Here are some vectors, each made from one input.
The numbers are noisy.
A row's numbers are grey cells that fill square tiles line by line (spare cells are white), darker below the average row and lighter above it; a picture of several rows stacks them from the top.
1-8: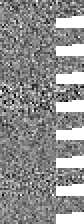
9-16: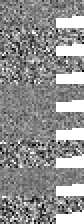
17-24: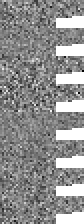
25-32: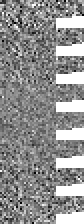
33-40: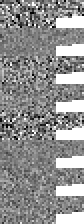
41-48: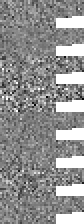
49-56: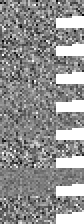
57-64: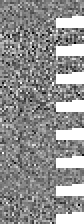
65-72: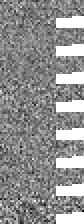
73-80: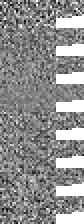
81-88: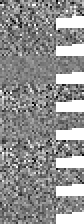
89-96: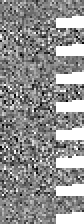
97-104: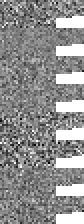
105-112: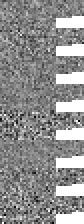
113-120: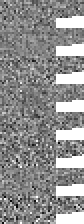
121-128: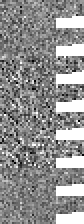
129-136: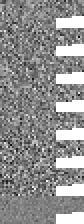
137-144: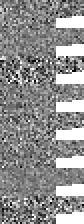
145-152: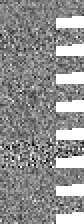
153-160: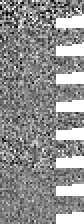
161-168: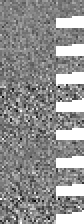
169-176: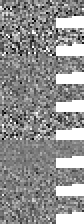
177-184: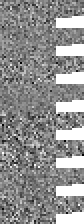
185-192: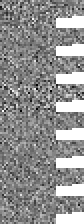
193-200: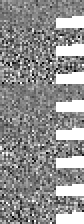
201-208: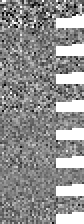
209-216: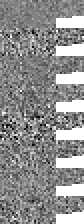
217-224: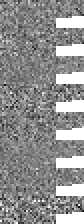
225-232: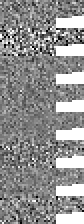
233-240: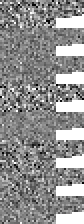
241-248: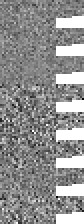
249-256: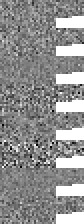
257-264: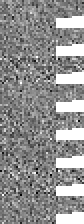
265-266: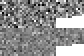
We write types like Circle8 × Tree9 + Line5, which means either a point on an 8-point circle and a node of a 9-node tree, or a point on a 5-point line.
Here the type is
(Bool × Line11 + (Label6 + Tree7) × Line7) × Label6 × Label6.
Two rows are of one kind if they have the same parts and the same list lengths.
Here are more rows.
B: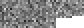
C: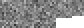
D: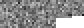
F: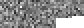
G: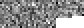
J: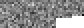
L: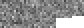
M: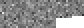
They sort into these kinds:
B, J, L, M
C, F
D, G

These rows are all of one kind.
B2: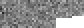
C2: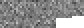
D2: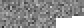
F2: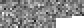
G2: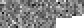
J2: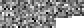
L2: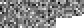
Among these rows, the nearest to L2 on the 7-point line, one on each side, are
B2 and J2.
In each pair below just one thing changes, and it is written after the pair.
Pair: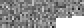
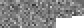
the node of the tree
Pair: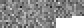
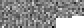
one of the two labels
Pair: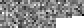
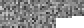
the place on the 7-point line
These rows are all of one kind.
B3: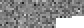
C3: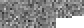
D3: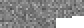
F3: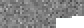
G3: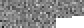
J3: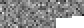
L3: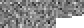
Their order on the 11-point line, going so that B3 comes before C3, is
J3, G3, B3, D3, C3, F3, L3.
